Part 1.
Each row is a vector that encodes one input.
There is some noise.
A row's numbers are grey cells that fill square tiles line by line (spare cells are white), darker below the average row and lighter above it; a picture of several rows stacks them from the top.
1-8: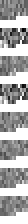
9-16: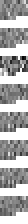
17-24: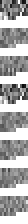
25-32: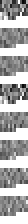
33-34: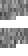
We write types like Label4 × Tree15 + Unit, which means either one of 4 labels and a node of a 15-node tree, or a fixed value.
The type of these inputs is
Line4 × Line6 + Unit.
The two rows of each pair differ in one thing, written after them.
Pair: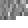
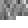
the place on the 4-point line
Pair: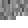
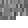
the place on the 4-point line
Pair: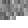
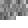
the place on the 6-point line
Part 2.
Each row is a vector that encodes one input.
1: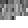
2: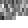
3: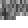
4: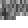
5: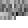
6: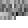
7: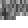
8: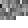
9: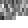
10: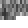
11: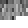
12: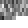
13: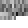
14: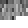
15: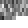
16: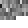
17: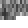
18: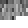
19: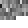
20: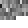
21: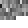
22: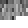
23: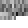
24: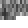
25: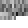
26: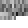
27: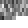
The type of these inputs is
Label5.
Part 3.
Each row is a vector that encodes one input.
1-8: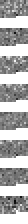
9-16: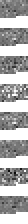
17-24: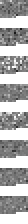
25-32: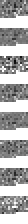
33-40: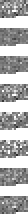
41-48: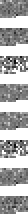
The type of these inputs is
Line5.
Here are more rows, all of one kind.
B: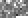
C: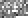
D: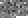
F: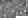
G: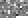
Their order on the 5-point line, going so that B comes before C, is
D, B, G, F, C.
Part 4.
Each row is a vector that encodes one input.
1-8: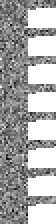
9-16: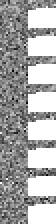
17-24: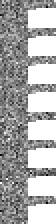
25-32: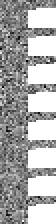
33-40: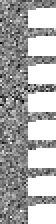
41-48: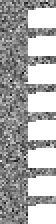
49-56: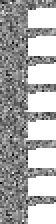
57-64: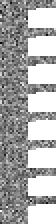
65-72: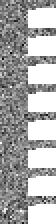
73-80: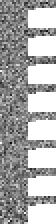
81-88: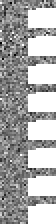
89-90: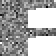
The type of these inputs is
Circle14.
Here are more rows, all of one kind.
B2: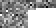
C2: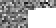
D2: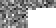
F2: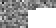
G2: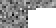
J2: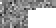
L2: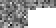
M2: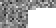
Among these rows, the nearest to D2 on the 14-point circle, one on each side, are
L2 and M2.
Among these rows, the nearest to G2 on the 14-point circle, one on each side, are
F2 and J2.
